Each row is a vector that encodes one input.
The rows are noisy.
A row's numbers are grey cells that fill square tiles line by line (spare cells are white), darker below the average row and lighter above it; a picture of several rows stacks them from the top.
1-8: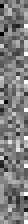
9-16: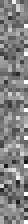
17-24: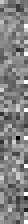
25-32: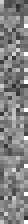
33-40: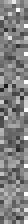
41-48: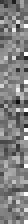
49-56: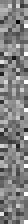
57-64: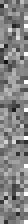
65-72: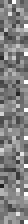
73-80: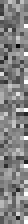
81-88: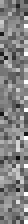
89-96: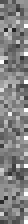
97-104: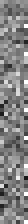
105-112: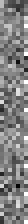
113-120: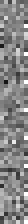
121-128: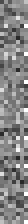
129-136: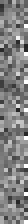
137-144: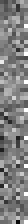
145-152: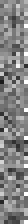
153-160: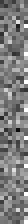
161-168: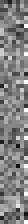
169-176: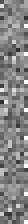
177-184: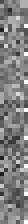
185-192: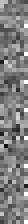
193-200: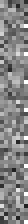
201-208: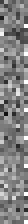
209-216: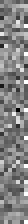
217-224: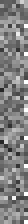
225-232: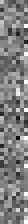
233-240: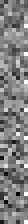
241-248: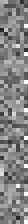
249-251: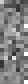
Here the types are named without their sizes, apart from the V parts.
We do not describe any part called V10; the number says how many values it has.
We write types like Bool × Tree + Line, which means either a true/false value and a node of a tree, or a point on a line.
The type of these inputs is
Circle × (Line + Tree) × (Line + V10).
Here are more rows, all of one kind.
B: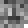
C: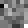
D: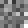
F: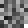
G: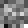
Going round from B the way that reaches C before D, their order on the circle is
B, G, C, F, D.
